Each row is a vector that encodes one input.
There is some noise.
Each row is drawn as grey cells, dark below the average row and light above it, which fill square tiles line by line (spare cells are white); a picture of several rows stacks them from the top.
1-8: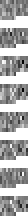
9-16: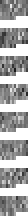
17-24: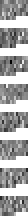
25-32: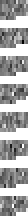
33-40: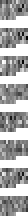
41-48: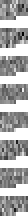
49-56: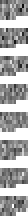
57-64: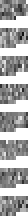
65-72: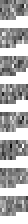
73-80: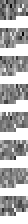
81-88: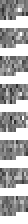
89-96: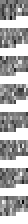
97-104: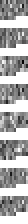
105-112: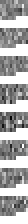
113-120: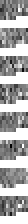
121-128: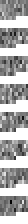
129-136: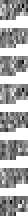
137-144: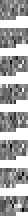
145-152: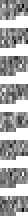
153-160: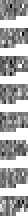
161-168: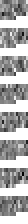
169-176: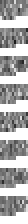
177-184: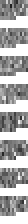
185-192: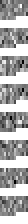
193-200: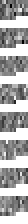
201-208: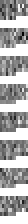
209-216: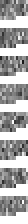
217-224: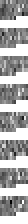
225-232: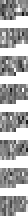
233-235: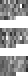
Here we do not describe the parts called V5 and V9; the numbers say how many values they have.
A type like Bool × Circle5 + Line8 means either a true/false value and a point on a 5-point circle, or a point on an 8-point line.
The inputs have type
(Bool × V5 × V9 + Line6) × Line4.
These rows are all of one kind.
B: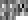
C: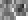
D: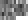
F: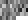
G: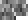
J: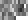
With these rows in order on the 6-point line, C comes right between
B and J.
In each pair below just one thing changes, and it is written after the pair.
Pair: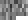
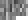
the value of V5
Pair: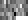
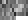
the place on the 4-point line
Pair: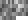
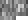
the value of V5
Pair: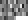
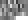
the true/false value
